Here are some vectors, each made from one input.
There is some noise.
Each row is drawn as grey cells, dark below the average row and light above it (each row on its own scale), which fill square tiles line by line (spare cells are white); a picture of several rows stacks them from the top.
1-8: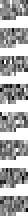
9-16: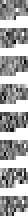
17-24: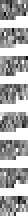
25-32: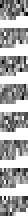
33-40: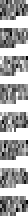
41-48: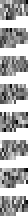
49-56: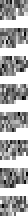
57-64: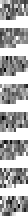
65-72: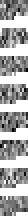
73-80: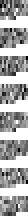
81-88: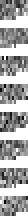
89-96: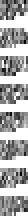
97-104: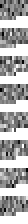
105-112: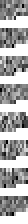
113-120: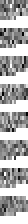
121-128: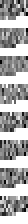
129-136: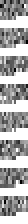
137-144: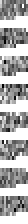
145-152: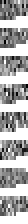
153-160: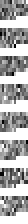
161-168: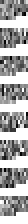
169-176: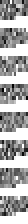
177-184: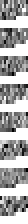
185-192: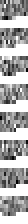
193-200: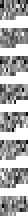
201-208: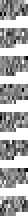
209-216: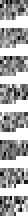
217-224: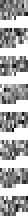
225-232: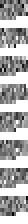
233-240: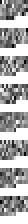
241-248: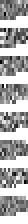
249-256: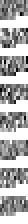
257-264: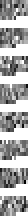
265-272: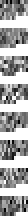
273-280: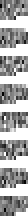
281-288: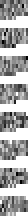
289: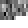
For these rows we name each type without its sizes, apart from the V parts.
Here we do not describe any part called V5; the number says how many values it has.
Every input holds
a point on a line and a value of V5, together with either a point on a circle, or a fixed value.
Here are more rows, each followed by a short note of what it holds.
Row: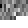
a point on a line and a value of V5
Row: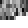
a point on a circle, a point on a line and a value of V5
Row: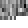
a point on a circle, a point on a line and a value of V5
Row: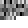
a point on a line and a value of V5
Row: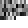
a point on a line and a value of V5
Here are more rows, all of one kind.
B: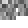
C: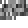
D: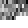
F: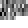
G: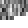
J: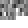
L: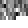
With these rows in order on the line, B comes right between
F and J.
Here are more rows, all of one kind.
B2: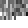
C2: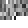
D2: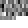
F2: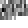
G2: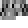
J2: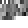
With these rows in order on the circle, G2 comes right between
C2 and D2.
